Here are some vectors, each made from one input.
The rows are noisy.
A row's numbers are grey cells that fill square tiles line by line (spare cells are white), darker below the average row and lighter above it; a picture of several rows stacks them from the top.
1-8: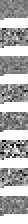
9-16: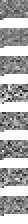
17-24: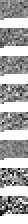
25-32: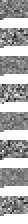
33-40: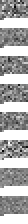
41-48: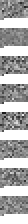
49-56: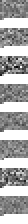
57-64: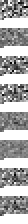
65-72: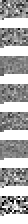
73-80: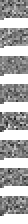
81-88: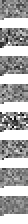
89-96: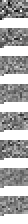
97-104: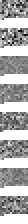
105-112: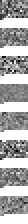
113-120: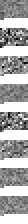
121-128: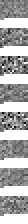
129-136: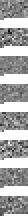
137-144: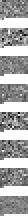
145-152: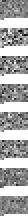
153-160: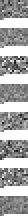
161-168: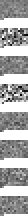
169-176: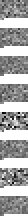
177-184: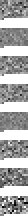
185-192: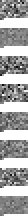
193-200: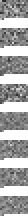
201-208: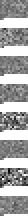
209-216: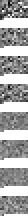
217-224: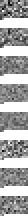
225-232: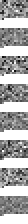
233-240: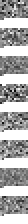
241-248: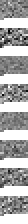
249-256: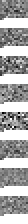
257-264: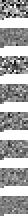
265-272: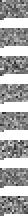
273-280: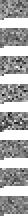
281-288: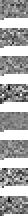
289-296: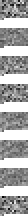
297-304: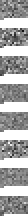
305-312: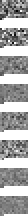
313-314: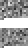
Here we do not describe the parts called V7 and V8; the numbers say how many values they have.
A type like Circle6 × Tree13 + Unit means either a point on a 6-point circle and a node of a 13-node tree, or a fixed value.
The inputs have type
(Bool × V8 + Tree13) × V7.
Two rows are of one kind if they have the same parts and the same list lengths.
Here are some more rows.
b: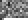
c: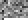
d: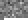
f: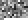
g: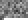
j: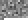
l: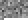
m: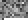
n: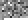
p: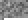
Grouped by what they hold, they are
b, f
c, d, g, j, l, m, n, p

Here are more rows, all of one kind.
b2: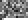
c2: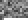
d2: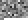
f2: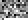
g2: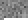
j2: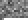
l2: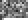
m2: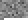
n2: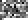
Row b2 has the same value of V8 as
f2, l2 and m2.
